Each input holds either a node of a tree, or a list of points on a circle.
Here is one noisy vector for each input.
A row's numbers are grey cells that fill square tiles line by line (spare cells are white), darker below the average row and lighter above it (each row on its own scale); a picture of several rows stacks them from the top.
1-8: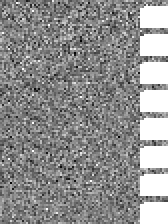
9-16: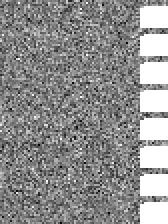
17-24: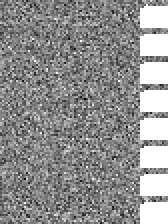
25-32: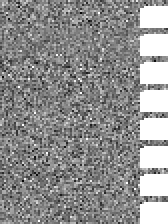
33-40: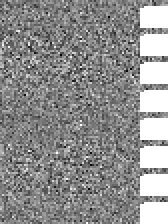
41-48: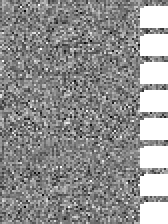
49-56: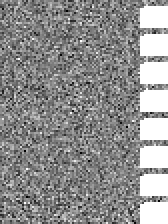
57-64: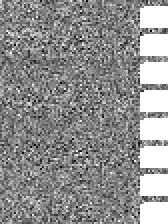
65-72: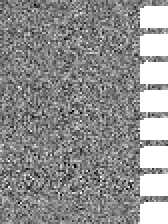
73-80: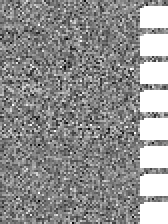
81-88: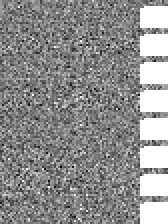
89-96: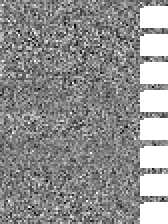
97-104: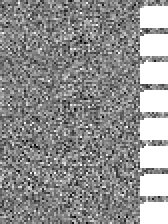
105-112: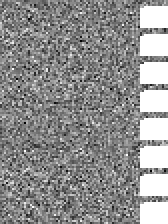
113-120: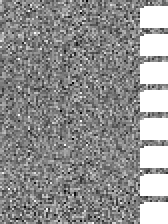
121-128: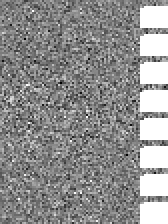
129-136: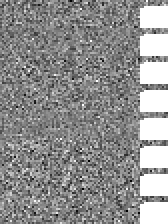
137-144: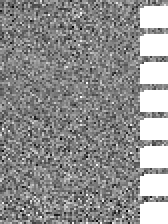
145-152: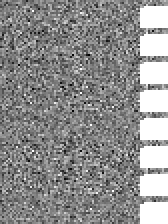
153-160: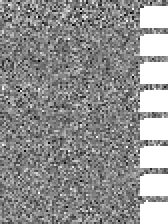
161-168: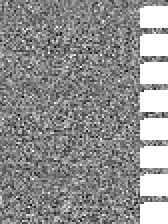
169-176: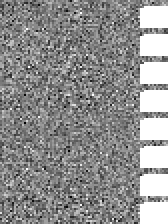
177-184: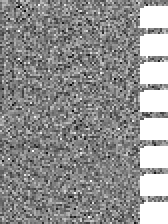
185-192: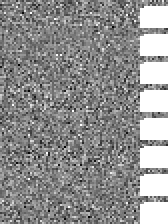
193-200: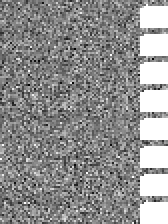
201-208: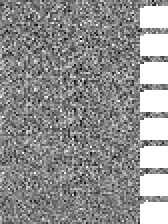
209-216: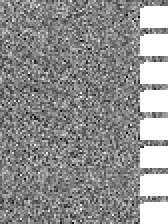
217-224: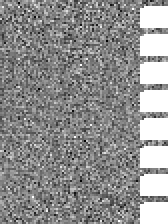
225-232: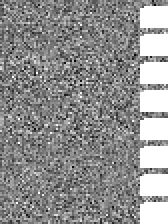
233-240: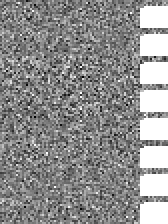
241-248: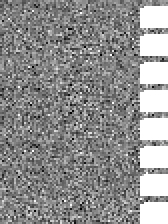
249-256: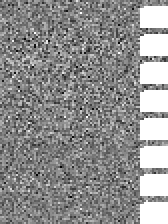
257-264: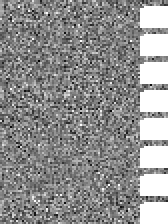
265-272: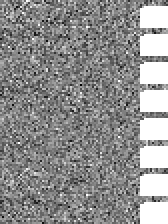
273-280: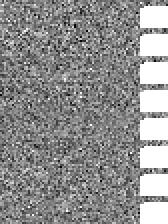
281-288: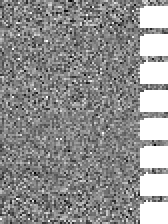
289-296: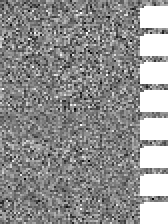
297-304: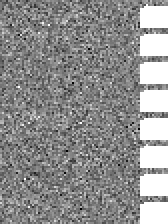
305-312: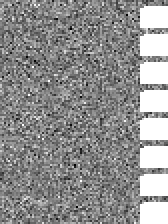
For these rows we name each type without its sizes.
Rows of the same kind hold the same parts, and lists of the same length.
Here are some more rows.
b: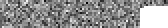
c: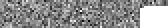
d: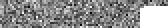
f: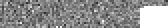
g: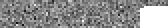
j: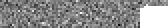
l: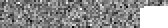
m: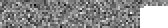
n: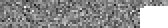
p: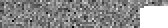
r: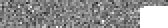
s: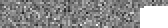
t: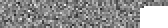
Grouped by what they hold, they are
b, c, d, g, t
f, r
j, m, n, s
l, p

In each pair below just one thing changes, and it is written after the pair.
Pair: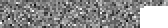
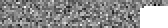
the place on the circle in item 2 of the list
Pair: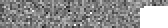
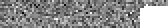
the place on the circle in item 2 of the list
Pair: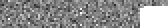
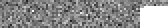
the place on the circle in item 1 of the list
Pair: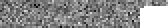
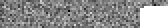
the place on the circle in item 2 of the list
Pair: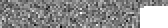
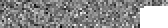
the place on the circle in item 2 of the list
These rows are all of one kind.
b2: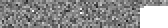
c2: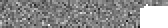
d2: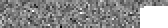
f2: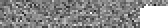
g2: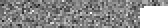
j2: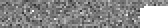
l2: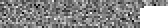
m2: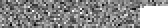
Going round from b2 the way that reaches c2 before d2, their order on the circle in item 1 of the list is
b2, f2, c2, l2, d2, g2, m2, j2.
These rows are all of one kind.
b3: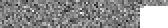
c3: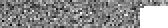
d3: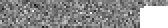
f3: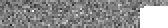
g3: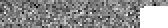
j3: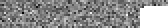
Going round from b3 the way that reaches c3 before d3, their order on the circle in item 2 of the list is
b3, c3, g3, j3, d3, f3.
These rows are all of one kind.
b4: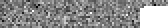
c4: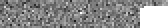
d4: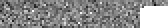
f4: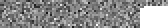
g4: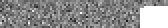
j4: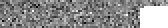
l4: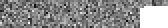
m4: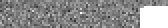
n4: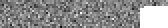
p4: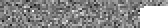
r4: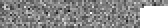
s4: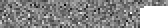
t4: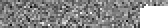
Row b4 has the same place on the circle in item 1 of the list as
d4, g4, l4 and s4.
